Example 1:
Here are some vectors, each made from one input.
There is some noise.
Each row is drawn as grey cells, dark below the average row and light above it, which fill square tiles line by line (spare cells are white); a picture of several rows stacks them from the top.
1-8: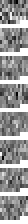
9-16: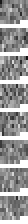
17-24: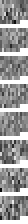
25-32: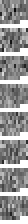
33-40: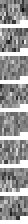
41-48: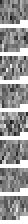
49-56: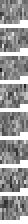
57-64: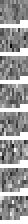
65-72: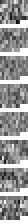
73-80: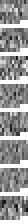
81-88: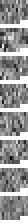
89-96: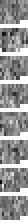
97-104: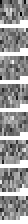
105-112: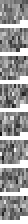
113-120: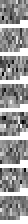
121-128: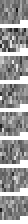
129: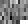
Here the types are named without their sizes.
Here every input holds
a point on a circle and a point on a line.
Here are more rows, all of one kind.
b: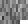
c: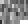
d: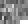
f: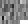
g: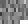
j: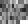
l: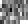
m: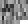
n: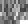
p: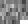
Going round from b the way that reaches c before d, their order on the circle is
b, l, n, p, c, d, j, g, f, m.
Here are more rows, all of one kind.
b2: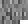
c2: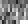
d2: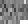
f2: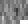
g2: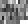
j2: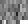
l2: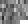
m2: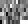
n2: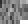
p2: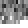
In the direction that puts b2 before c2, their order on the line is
j2, m2, f2, p2, b2, c2, n2, d2, l2, g2.
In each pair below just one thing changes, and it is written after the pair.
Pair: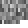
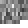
the place on the line
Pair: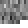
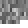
the place on the circle
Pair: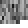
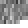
the place on the circle
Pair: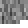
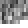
the place on the line
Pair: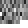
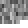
the place on the circle
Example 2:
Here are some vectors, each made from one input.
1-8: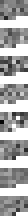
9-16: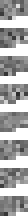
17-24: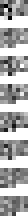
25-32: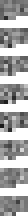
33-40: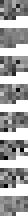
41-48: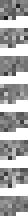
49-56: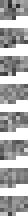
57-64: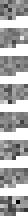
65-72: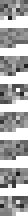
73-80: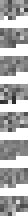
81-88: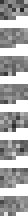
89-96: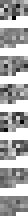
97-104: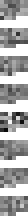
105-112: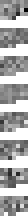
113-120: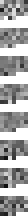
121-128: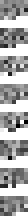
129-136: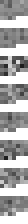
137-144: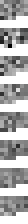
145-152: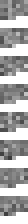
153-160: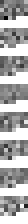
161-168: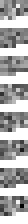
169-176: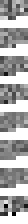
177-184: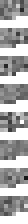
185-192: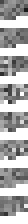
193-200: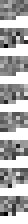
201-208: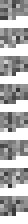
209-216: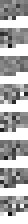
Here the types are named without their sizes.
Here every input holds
a label and a node of a tree.
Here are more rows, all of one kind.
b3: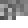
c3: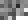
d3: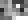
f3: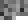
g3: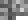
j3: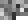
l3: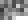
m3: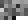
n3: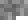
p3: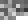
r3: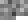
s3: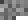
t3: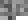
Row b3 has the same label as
p3, s3 and t3.
